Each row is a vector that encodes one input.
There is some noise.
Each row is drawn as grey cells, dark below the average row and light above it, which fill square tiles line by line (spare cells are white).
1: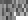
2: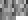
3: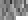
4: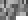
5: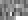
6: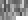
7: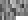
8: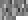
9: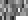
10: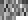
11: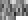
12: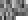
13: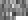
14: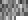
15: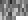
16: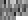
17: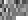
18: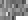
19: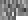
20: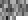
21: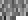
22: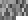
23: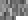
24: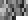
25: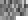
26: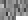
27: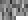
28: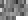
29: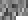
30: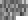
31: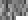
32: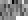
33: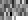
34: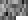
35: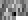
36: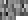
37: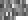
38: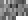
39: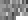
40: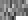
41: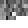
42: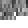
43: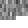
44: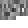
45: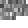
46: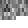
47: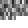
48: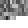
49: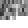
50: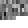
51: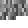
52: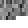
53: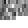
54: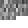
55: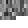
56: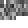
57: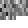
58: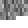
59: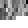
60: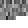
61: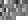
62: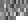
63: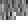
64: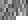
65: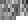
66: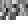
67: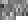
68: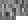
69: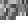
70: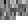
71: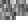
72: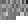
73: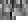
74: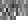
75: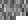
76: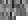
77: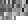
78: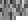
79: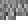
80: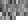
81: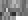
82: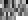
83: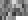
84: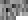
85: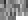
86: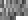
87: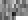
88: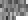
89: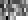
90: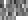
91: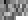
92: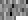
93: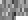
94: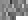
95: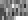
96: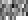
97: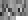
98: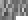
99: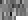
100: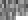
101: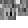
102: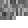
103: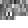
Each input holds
a point on each of four 5-point lines.
